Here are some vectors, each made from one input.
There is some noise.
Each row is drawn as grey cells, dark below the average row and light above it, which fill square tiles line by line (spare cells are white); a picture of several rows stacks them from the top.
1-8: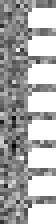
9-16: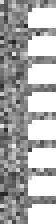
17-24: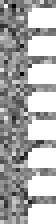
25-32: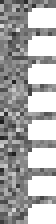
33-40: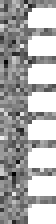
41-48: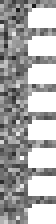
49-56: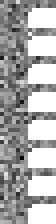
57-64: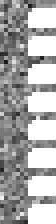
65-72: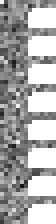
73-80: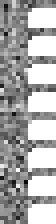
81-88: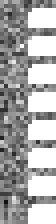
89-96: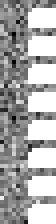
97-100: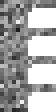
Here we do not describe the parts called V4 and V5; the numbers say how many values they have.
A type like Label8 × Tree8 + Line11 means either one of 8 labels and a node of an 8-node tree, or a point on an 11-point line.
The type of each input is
Bool × Bool × Bool × Line3 × Line3 × V4 × V5.
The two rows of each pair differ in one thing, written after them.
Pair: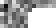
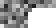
the place on one of the two 3-point lines
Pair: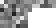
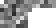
the value of V5
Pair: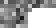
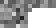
the value of V5
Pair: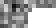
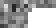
the value of V5
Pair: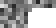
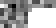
the value of V4
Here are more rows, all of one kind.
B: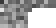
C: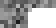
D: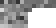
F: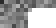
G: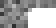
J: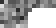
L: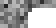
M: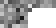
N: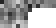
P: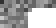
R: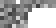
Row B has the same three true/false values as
D, J, L and M.
